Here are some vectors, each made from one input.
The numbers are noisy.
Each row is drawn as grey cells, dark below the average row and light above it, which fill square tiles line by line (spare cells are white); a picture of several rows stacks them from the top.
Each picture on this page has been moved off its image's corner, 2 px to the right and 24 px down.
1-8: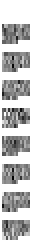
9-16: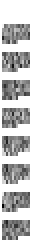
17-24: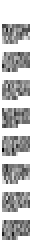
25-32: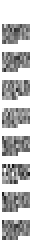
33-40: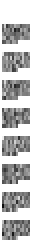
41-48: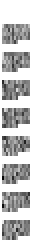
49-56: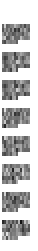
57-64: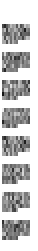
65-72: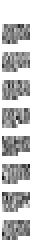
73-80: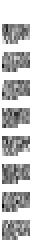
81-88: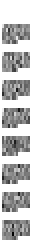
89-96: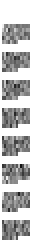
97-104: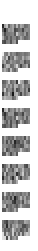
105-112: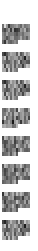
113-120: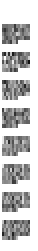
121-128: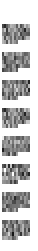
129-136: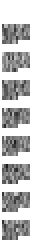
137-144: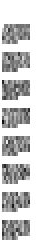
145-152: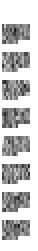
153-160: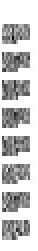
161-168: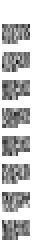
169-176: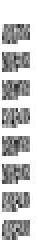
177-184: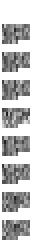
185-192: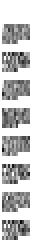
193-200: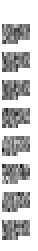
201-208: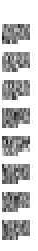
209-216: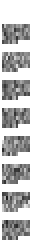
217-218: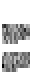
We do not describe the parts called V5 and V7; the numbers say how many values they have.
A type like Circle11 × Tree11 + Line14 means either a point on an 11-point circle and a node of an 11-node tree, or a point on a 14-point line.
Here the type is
Bool × (Tree9 + Unit) + Line6 + V5 × V7.
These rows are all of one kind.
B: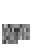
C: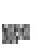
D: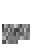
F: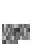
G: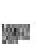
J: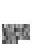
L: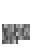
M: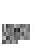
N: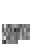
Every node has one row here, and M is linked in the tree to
J.
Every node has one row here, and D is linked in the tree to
F.
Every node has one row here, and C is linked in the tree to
L.
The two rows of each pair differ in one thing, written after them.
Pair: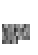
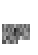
the true/false value
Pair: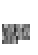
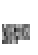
the node of the tree
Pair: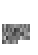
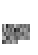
the node of the tree
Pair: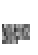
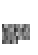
the node of the tree
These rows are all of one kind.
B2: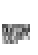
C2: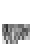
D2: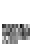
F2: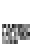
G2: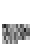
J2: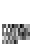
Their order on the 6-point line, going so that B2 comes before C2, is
B2, C2, G2, D2, J2, F2.
